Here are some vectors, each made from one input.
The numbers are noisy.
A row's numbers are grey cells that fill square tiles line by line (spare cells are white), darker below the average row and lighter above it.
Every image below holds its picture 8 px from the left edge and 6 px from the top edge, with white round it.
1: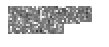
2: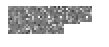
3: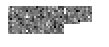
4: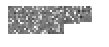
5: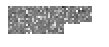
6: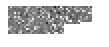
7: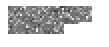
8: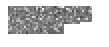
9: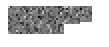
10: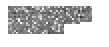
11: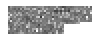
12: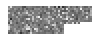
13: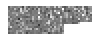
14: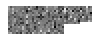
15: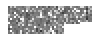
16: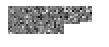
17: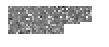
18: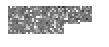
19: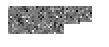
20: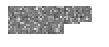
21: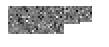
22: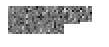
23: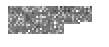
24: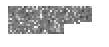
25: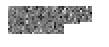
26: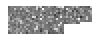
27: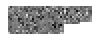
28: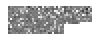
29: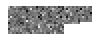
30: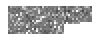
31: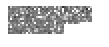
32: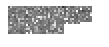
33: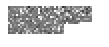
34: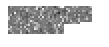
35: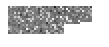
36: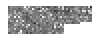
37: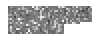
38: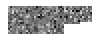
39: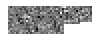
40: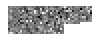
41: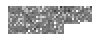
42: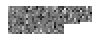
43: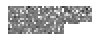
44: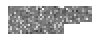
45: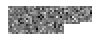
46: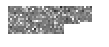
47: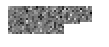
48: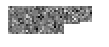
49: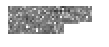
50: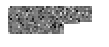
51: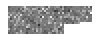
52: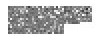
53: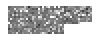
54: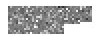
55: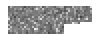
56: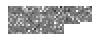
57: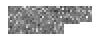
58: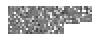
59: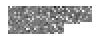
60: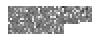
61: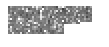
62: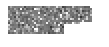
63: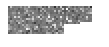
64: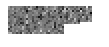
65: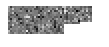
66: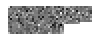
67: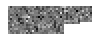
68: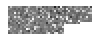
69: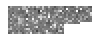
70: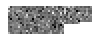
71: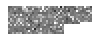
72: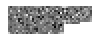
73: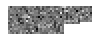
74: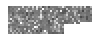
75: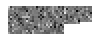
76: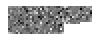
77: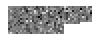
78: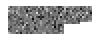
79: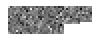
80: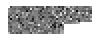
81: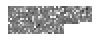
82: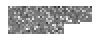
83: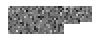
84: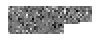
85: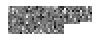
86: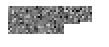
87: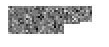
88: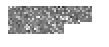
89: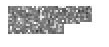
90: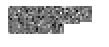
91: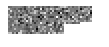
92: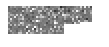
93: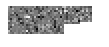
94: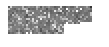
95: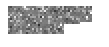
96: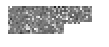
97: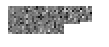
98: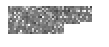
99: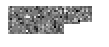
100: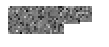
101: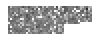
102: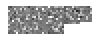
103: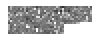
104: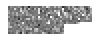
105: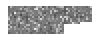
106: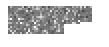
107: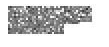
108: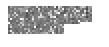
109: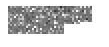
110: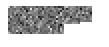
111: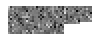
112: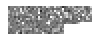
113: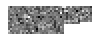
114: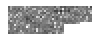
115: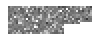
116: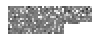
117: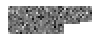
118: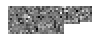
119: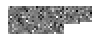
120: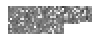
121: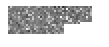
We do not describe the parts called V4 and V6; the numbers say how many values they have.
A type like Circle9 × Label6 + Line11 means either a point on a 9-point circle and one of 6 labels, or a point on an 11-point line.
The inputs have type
Bool × Bool × Bool + (Line5 + V6) × V4.
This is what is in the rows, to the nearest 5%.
About 40% of them hold three true/false values. The rest hold a value of V4, together with either a point on a 5-point line, or a value of V6.
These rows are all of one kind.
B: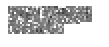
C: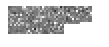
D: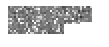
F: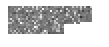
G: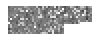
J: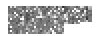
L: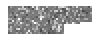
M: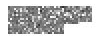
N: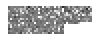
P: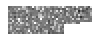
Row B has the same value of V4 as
D, F, L and P.
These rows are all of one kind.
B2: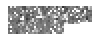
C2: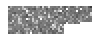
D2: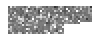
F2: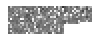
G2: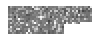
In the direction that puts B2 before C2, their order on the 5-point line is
B2, F2, D2, G2, C2.
